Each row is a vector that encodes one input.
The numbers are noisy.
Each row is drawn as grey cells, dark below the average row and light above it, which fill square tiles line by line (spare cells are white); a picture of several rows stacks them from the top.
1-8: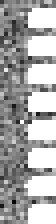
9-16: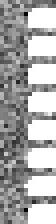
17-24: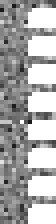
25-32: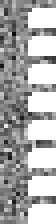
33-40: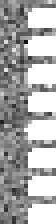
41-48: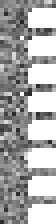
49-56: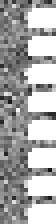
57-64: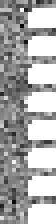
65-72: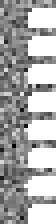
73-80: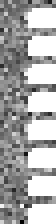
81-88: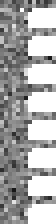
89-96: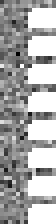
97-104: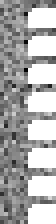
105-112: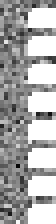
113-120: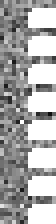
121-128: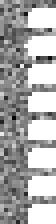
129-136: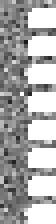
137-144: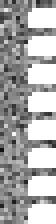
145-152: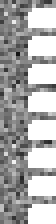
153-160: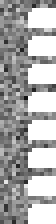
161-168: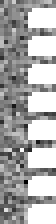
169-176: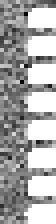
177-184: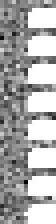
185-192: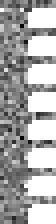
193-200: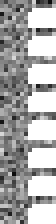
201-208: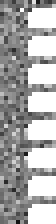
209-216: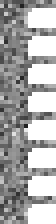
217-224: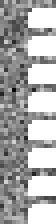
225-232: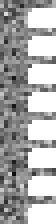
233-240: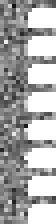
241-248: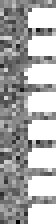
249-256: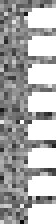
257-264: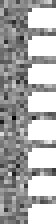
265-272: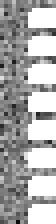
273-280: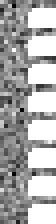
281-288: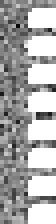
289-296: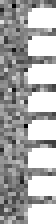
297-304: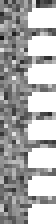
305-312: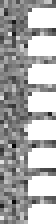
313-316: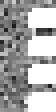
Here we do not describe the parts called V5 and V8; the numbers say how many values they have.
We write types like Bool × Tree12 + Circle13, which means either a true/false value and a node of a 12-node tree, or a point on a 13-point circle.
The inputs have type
Bool × Circle10 + Line4 × V5 + (Tree9 + Unit) × V8.
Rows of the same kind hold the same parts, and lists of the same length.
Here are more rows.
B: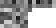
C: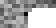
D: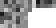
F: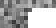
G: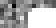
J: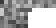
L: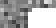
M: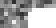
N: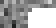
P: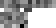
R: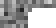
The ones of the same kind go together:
B, D, P
C, G, M
F, J, N
L, R

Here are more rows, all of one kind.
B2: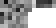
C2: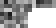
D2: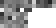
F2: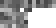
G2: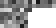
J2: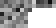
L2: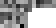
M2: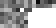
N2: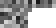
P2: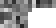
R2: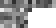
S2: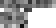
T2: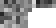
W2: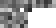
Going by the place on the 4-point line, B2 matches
C2, L2, P2 and T2.
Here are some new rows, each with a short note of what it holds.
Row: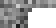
a node of a 9-node tree and a value of V8
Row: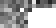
a point on a 4-point line and a value of V5
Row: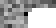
a point on a 10-point circle and a true/false value
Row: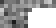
a value of V8
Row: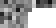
a point on a 4-point line and a value of V5
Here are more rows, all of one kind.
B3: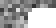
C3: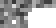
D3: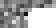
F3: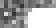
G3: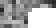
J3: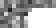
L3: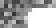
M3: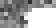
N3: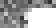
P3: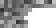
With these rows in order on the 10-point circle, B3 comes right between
F3 and J3.
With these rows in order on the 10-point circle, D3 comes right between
C3 and J3.
